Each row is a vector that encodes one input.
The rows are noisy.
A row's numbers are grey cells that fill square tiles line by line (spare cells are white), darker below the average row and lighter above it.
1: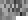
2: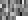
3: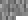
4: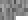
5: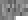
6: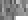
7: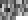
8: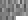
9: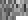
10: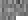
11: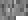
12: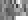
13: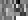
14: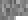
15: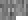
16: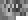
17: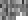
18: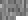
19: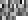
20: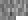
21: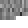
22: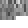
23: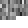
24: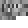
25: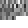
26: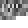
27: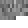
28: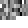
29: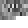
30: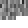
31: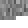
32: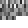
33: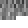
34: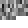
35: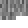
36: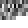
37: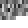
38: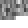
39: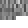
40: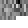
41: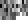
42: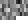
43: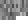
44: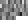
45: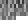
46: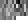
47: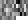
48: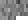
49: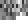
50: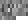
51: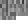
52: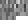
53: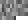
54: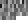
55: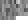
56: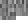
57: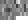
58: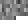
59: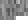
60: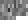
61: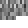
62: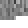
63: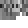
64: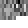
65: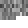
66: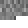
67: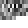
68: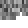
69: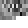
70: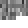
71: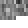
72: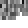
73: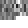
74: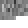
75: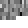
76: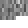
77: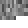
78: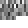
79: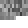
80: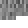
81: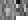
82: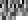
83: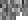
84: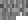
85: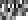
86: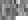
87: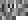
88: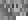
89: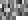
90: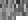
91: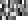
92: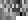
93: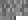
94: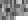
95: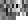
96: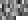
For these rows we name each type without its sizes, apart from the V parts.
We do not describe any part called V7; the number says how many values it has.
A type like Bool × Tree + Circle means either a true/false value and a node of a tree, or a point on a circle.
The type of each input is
Bool × (Line + V7).
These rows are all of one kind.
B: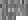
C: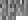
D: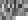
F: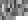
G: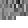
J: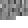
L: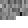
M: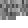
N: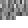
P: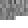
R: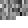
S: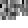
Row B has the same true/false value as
C, G, M and S.
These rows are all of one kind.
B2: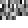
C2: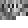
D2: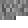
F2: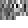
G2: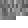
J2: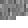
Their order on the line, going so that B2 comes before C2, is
D2, J2, G2, B2, C2, F2.
